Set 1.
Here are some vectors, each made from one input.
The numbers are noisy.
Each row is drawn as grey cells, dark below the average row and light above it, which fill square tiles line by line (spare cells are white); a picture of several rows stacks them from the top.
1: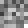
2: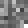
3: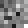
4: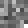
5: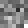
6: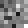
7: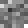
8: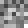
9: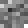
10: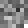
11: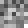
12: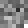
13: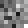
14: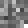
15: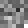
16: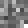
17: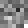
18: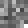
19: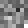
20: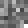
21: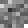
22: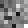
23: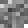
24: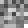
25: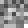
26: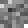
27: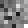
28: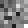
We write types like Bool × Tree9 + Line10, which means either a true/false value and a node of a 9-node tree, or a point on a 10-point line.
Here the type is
Line5.
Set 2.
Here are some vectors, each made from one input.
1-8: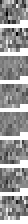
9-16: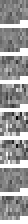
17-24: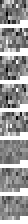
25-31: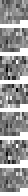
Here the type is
Line5.
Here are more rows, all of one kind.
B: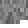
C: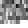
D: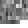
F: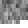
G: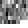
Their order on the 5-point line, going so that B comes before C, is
G, D, B, F, C.
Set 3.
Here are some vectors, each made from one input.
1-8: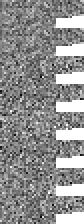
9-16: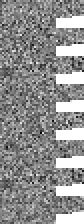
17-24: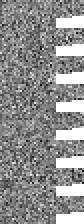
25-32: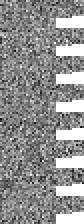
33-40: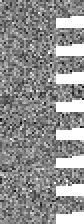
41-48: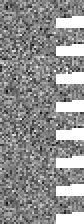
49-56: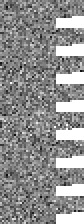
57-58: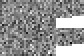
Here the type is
Tree11.
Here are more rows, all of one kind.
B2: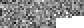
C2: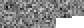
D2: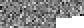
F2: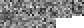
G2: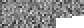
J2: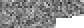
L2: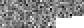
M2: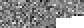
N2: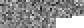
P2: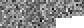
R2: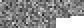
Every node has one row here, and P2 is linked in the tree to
G2.
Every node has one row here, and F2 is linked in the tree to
N2.
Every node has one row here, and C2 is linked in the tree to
J2 and R2.
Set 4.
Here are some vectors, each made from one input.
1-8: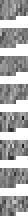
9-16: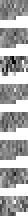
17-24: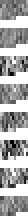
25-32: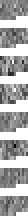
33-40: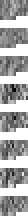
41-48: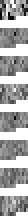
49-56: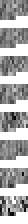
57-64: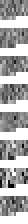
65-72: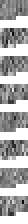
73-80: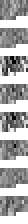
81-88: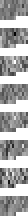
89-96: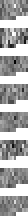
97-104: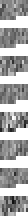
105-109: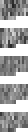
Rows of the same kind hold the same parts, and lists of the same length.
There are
2 kinds of row.
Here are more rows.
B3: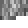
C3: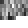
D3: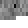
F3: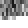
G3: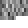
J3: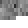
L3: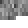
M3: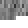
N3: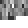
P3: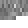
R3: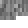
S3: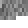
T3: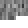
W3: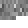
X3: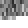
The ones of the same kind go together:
B3, C3, D3, J3, L3, M3, N3, P3, R3, S3, T3, W3
F3, G3, X3

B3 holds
a point on a 15-point circle.
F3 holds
a fixed value.
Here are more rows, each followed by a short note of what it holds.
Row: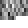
a fixed value
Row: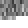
a fixed value
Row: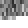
a fixed value
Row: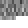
a fixed value
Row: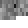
a point on a 15-point circle
